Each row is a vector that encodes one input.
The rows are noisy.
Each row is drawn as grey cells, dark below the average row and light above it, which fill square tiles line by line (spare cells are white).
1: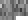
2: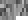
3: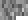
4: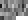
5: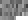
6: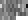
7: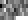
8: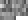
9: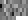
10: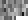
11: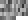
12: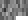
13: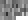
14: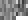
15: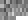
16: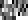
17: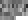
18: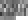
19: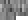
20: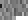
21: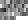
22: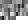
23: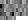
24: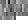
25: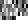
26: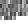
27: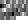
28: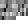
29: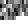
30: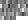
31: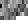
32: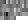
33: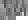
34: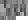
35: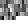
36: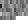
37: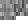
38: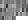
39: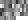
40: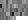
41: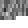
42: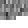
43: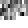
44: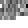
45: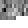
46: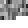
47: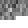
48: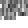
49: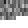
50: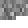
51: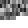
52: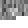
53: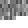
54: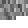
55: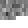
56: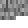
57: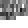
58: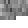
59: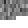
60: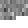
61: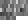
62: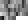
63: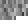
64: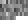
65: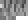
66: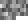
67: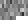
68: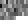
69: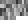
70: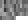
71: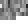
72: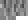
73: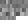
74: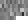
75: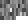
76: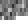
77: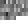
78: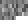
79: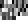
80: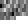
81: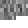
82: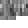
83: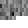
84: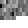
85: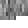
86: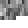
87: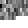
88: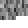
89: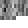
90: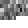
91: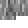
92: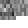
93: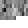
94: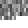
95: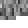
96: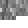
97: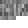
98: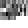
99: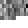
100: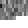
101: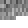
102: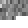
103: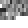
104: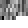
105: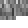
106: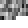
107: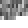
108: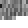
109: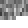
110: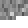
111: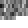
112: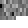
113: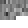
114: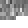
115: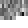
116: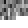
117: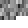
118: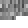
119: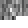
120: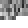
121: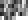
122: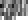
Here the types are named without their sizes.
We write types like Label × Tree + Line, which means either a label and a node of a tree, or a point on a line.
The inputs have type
Bool × Bool × Bool × Label + Unit.
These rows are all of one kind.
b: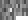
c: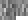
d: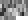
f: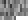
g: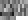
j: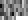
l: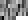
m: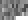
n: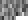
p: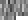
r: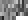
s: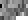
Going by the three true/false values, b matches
g, j and l.
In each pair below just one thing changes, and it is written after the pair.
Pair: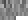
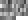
the label
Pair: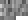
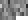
one of the three true/false values
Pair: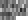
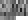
the label
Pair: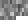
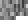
the label
